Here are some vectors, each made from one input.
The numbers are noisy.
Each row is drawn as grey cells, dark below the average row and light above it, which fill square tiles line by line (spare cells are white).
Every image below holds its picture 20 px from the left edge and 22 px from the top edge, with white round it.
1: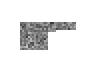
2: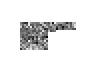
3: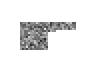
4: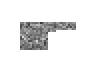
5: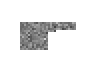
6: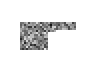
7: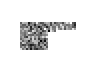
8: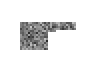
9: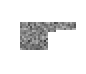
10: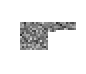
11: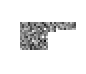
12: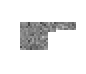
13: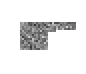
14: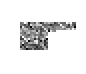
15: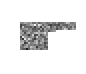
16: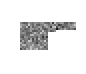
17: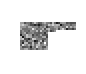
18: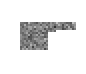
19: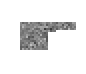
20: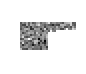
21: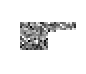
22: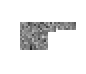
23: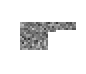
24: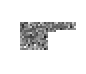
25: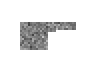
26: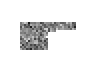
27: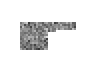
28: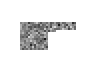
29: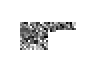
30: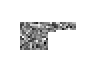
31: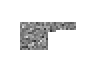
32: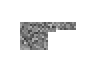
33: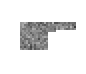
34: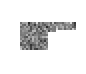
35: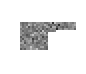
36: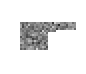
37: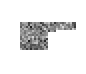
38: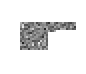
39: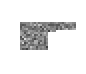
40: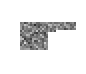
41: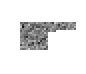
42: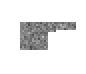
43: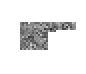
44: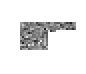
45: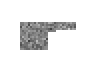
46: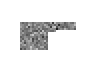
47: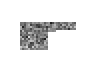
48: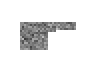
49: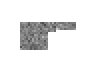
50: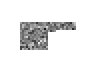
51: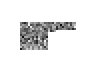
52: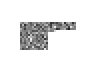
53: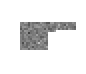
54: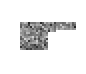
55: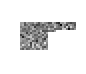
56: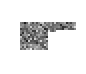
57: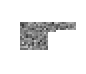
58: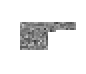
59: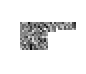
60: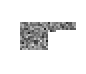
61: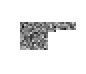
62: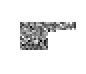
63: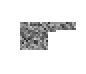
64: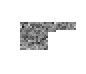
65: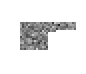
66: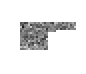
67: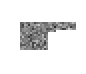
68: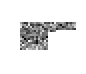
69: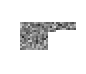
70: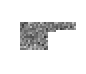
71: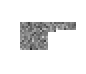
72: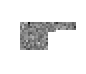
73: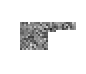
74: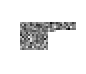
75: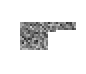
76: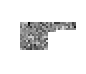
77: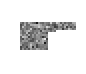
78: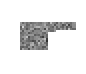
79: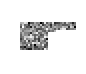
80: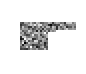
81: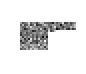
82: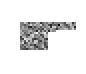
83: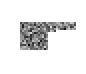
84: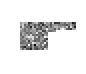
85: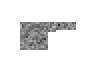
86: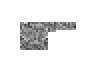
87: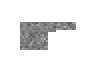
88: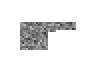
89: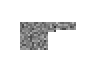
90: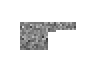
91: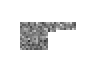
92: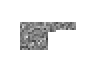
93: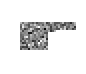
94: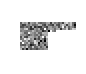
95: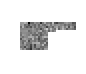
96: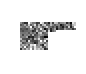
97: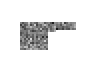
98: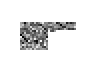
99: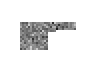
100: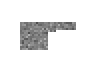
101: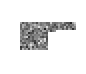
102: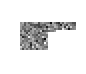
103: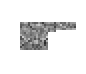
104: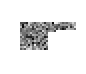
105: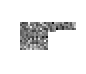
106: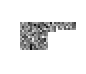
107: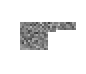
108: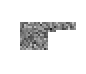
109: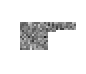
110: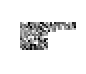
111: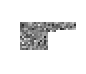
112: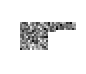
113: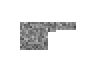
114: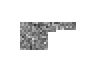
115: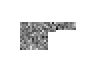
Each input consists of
either a fixed value, or one of 8 labels and three true/false values, or a node of a 9-node tree.
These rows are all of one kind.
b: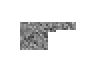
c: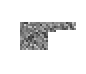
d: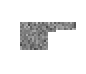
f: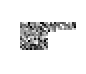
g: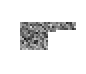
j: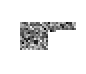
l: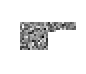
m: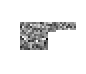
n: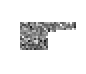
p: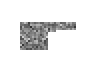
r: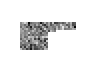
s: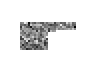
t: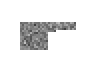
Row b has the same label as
n and r.
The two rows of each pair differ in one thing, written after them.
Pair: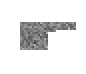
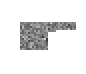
the label
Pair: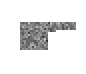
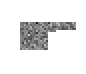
one of the three true/false values
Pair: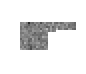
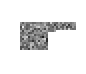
one of the three true/false values
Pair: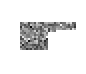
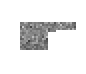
the label
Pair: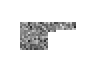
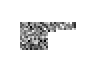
the label
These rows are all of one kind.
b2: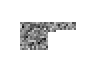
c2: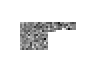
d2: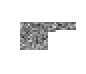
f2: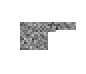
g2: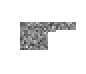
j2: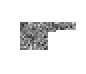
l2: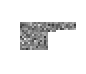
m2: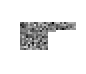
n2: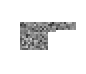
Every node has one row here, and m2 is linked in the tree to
n2.
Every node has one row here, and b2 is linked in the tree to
d2.
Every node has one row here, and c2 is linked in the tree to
j2.
